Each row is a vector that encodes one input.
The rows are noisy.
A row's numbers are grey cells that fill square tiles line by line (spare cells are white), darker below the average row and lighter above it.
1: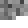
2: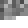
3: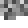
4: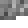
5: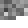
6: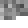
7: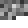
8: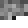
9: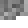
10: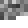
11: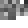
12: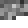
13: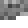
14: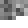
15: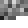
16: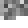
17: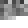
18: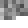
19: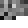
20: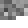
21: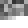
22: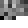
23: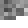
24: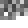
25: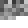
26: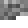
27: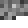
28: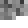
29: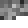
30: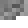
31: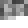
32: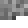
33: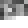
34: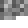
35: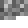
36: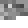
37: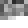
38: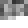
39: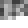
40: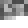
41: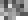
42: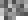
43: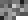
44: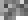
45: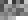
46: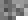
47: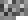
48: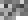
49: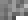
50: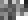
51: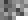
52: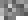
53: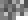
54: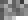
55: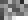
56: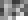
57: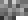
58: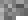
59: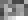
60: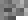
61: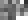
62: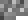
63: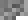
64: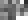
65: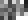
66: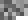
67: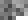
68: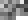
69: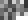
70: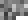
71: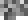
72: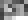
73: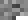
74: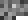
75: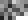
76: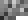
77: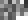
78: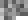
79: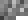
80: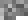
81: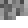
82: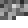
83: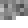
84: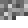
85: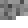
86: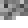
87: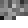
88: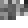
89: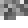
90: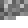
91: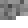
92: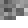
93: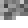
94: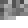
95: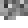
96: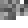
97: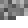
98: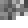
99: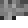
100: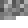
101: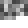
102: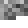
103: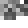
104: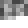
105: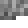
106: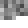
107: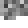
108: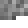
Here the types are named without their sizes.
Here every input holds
a node of a tree.
